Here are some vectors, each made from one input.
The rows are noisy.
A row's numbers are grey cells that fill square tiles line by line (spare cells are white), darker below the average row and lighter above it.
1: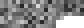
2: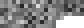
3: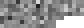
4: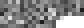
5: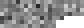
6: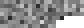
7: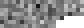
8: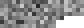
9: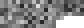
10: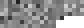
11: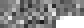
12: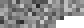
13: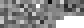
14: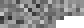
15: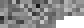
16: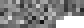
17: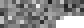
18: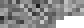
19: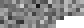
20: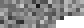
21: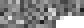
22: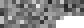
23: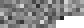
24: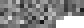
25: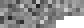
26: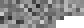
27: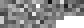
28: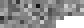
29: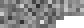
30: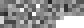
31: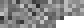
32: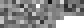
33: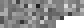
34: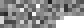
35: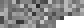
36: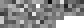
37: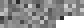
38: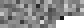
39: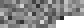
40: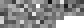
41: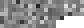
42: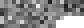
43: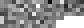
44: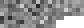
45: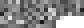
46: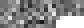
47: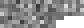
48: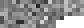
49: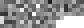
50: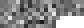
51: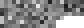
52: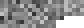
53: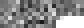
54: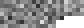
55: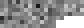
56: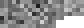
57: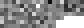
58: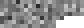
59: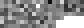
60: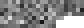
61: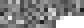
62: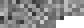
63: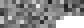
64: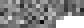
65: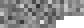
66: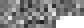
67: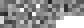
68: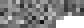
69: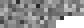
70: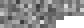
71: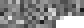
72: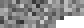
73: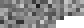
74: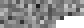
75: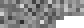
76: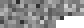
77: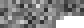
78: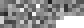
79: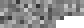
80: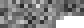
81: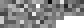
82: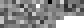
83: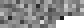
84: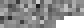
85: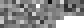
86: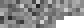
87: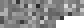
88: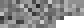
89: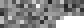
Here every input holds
either a point on a 9-point circle and a true/false value, or a point on an 8-point line.
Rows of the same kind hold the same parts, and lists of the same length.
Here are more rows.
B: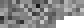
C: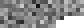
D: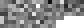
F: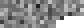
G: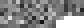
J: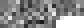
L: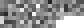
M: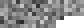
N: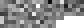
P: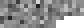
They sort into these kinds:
B, C, F, M, P
D, G, J, L, N

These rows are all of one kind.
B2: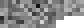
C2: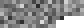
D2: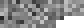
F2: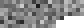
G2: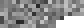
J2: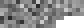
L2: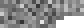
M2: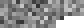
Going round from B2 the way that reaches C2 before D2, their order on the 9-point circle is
B2, J2, L2, C2, F2, M2, G2, D2.
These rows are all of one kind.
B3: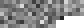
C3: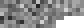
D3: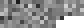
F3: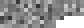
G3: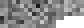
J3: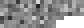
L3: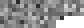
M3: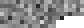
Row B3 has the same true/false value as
C3 and G3.
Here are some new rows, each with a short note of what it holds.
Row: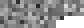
a point on a 9-point circle and a true/false value
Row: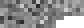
a point on a 9-point circle and a true/false value
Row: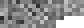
a point on a 9-point circle and a true/false value
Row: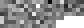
a point on an 8-point line
